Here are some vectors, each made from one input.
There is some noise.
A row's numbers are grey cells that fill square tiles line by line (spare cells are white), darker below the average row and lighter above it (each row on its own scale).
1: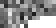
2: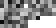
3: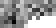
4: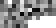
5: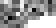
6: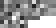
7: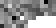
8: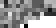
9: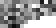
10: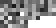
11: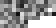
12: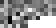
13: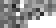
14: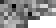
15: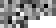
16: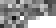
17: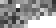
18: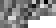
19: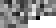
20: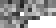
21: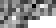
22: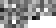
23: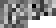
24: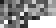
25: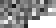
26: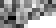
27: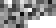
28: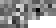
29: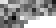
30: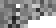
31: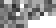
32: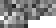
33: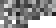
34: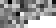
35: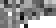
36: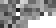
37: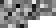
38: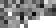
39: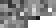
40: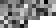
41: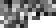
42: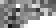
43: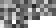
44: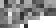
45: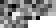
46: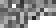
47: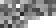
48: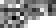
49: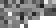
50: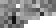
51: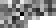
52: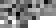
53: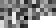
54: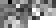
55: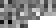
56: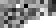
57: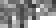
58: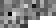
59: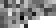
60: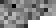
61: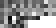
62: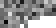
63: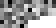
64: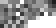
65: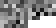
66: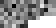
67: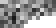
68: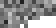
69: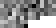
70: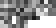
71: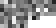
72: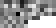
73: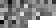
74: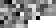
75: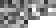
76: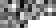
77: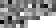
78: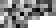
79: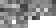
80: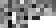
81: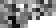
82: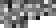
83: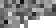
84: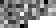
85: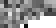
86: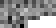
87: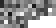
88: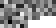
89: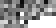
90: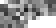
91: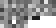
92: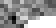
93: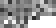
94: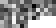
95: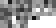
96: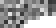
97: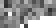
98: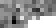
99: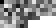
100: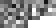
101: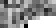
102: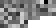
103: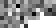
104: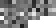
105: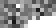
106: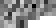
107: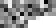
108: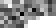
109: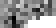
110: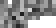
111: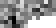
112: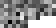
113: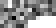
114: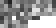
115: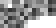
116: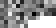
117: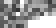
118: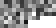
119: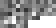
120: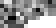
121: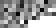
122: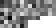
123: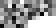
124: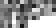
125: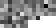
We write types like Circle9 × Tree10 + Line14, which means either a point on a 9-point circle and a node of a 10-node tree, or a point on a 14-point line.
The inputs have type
Line4 + Line6 × (Tree9 + Unit).
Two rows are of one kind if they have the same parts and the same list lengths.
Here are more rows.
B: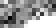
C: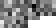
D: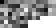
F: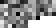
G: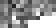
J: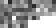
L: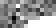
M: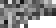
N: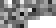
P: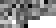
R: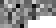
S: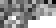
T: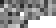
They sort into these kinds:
B, L, N
C, D, F, G, J, P, R, S, T
M

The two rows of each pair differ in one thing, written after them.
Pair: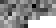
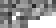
the place on the 6-point line
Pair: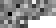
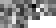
the place on the 6-point line
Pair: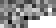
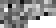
the node of the tree
